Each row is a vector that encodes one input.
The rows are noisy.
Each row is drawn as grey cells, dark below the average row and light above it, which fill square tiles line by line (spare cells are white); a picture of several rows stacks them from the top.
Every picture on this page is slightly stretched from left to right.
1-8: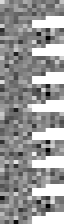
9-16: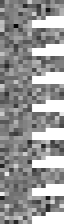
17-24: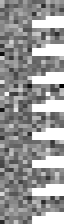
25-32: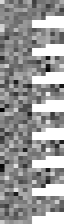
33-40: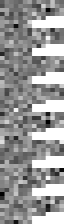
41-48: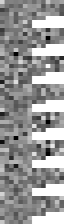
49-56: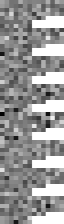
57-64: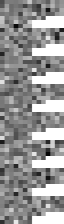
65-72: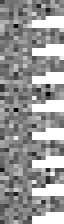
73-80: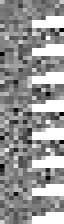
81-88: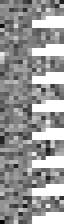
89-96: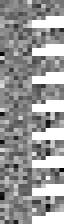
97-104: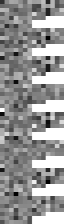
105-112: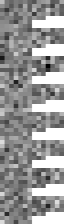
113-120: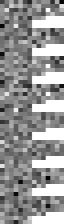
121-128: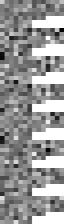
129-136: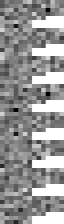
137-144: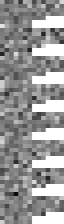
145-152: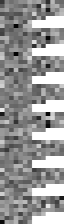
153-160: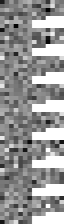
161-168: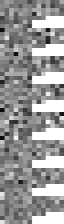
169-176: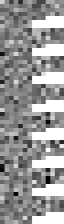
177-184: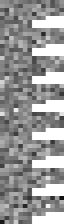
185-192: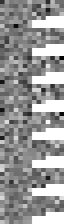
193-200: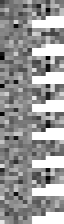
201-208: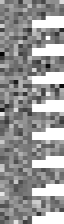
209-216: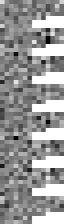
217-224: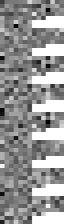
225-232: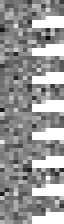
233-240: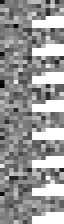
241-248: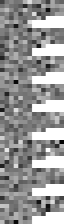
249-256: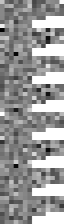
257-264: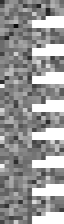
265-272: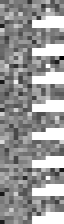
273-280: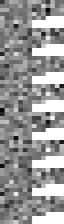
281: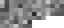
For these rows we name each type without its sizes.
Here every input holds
a point on a line.
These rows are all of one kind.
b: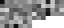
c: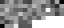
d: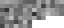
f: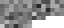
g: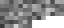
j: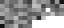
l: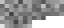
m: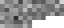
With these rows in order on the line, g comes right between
d and j.
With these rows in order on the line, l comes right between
f and m.
